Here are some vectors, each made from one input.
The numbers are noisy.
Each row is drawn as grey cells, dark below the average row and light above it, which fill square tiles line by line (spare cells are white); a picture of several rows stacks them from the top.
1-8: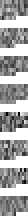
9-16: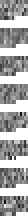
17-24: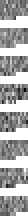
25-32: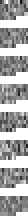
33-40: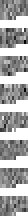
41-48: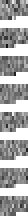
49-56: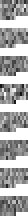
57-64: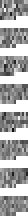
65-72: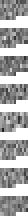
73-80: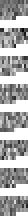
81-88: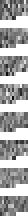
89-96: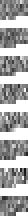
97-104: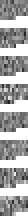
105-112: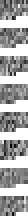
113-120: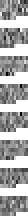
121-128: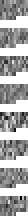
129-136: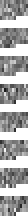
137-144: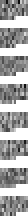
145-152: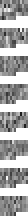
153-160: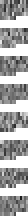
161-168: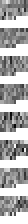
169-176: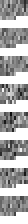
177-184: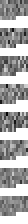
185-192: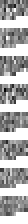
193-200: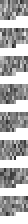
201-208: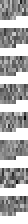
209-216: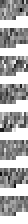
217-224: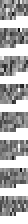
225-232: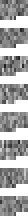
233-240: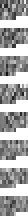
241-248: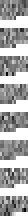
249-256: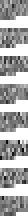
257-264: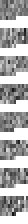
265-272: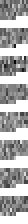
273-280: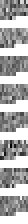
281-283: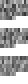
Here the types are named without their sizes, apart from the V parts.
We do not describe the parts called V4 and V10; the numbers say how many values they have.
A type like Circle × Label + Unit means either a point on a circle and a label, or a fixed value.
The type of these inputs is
(Bool × Bool × Bool × Bool + V10) × (Line + Tree) × V4.
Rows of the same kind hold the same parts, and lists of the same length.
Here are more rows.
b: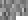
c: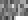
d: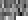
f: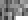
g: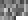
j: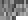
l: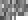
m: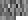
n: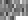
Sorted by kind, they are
b, g, j, m
c, f
d
l, n

